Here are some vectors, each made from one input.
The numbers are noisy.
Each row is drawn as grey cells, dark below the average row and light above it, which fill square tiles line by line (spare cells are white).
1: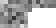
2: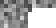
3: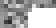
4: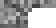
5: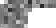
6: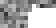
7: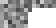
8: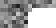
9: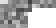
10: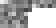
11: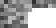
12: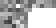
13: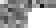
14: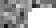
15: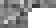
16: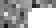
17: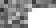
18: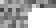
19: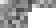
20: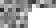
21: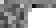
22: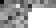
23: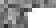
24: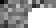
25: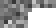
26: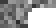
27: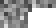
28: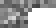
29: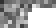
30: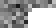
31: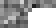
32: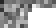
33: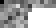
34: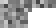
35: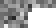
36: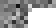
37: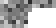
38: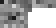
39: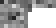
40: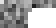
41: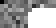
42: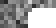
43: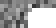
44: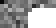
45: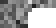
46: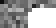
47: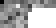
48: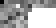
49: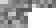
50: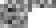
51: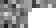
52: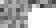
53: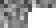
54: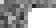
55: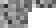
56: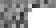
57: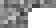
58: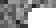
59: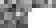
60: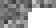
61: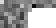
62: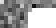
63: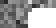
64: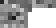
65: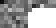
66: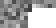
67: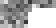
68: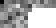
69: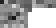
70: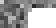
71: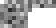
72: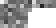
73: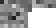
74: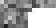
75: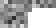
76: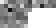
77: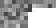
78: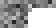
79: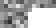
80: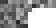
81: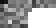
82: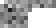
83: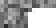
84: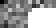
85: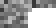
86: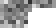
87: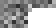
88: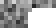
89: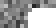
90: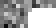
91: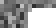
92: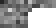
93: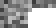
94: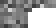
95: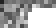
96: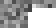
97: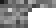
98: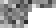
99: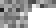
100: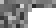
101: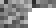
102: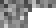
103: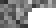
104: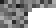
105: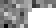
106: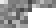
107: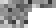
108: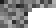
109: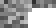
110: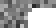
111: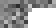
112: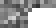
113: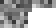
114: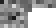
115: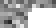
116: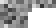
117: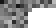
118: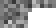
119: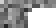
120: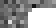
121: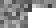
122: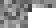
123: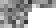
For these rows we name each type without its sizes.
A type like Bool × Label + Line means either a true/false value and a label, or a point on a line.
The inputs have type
Bool × Label × (Tree + Unit).
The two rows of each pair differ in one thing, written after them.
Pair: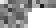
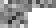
the label
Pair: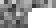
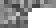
the label
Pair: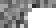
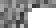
the node of the tree
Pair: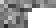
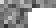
the node of the tree
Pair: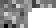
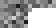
the label
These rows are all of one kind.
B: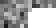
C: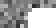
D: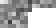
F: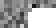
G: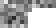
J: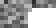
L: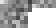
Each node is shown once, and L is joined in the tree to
C.
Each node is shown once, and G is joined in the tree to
B.
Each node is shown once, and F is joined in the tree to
J.
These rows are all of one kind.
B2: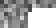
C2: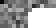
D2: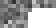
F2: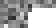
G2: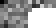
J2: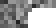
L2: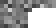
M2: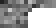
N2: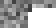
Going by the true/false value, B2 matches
D2, F2 and N2.
